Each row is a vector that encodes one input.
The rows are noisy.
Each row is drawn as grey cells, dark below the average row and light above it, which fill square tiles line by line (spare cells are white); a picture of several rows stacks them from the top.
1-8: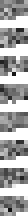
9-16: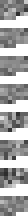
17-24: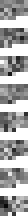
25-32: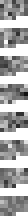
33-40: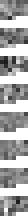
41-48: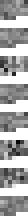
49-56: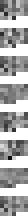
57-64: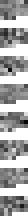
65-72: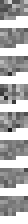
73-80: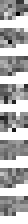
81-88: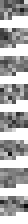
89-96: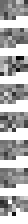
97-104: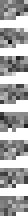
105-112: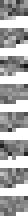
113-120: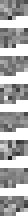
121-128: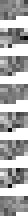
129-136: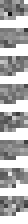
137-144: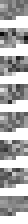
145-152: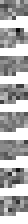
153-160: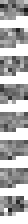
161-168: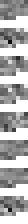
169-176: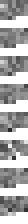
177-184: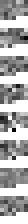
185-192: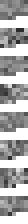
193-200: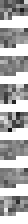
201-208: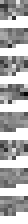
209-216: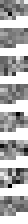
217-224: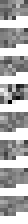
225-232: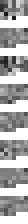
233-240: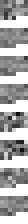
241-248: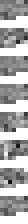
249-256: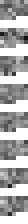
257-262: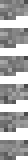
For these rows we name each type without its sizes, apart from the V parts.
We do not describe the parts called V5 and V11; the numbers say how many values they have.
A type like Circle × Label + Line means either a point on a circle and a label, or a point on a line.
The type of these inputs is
Bool × (Circle + V5) + V11.
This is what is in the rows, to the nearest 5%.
About 55% of them hold a true/false value, together with either a point on a circle, or a value of V5. The rest hold a value of V11.
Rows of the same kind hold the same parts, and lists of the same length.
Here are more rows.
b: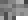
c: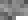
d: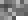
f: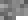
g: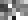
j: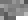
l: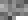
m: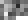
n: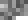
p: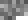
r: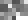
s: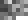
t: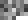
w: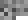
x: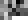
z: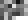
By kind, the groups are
b, c, j, p
d, g, m, r, s, t, w, x, z
f, l, n

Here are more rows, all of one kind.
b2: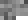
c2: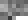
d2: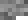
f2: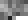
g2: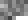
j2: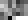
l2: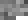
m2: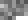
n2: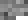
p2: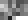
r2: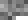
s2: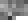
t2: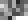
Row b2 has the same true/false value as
g2, m2 and t2.
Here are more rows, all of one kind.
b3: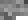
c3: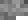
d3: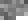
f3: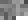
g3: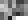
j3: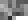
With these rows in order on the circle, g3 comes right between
c3 and j3.
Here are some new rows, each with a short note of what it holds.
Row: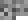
a value of V11
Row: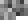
a value of V11
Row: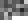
a value of V11
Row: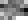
a value of V11
